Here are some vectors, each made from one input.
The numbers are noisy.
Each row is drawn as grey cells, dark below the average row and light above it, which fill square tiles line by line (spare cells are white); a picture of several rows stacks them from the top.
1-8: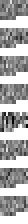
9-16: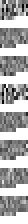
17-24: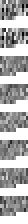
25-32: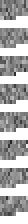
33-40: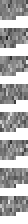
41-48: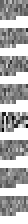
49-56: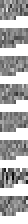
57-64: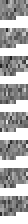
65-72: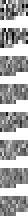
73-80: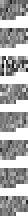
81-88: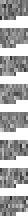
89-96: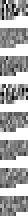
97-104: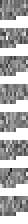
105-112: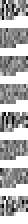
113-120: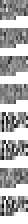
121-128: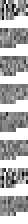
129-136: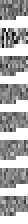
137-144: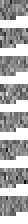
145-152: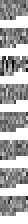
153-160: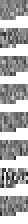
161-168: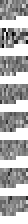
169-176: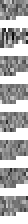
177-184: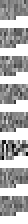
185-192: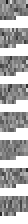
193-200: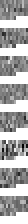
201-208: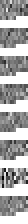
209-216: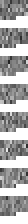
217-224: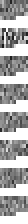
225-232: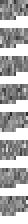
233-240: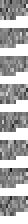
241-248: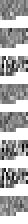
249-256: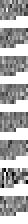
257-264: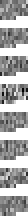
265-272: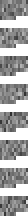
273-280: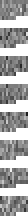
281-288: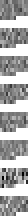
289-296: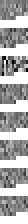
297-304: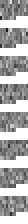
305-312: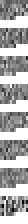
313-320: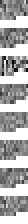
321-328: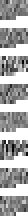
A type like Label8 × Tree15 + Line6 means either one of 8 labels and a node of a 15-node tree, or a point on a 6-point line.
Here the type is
Bool × Bool × Bool × (Tree10 + Unit) + Line6.
